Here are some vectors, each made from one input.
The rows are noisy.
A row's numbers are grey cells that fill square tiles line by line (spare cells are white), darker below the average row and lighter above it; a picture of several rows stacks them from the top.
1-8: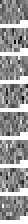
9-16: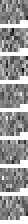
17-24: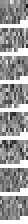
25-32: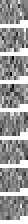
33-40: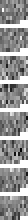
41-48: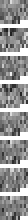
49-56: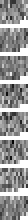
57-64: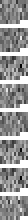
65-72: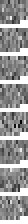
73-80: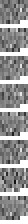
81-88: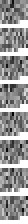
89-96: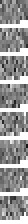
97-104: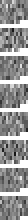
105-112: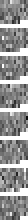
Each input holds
either a point on a 14-point circle, or a point on a 15-point line.
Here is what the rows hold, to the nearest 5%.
About 35% of them hold a point on a 14-point circle. The rest hold a point on a 15-point line.
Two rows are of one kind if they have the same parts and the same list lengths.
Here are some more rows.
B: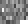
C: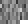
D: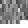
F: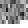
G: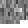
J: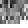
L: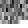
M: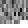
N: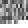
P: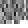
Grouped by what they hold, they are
B, C, D, G
F, J, L, M, N, P

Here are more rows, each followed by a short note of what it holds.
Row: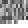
a point on a 14-point circle
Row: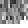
a point on a 14-point circle
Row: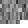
a point on a 15-point line
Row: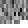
a point on a 14-point circle
